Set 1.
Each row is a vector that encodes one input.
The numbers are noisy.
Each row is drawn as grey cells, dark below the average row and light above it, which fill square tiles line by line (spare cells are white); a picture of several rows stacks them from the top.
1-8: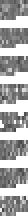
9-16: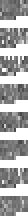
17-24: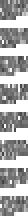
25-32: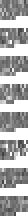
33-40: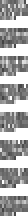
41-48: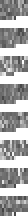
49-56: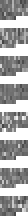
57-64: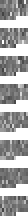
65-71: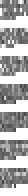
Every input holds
a point on a 10-point circle.
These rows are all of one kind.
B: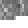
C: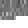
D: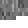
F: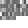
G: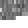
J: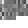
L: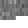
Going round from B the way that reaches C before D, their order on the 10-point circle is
B, C, L, G, D, J, F.
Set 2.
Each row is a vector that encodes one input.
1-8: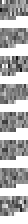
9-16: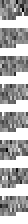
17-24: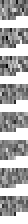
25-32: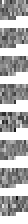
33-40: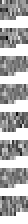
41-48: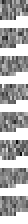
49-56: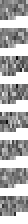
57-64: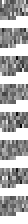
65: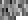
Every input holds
a point on a 10-point line.
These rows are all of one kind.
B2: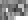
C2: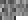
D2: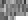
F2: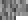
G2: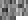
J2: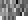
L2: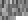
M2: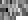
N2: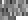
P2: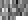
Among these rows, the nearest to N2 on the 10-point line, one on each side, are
G2 and M2.
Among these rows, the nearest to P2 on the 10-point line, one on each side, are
J2 and L2.
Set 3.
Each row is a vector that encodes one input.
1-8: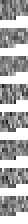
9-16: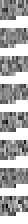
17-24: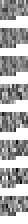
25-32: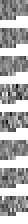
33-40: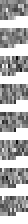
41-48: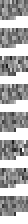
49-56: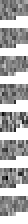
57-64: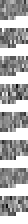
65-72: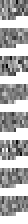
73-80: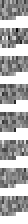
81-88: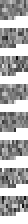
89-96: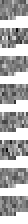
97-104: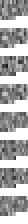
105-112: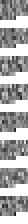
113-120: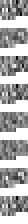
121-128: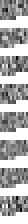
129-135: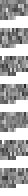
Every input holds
a point on an 8-point line.
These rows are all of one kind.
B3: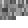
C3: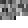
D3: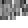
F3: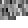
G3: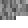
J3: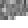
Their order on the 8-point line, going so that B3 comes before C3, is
F3, B3, C3, G3, D3, J3.
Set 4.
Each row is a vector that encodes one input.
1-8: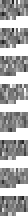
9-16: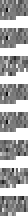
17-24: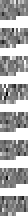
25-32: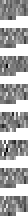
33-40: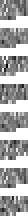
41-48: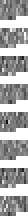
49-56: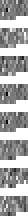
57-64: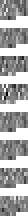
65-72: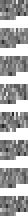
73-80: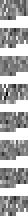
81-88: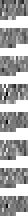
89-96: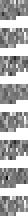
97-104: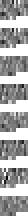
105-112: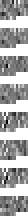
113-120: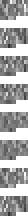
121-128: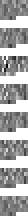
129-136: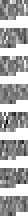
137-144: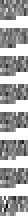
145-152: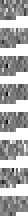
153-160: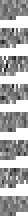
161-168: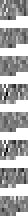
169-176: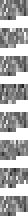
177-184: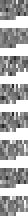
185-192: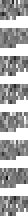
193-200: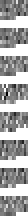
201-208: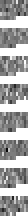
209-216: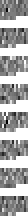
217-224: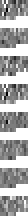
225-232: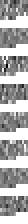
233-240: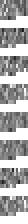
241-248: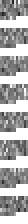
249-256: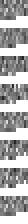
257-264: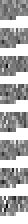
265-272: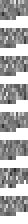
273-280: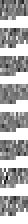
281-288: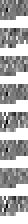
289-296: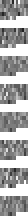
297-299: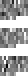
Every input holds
a node of a 12-node tree.
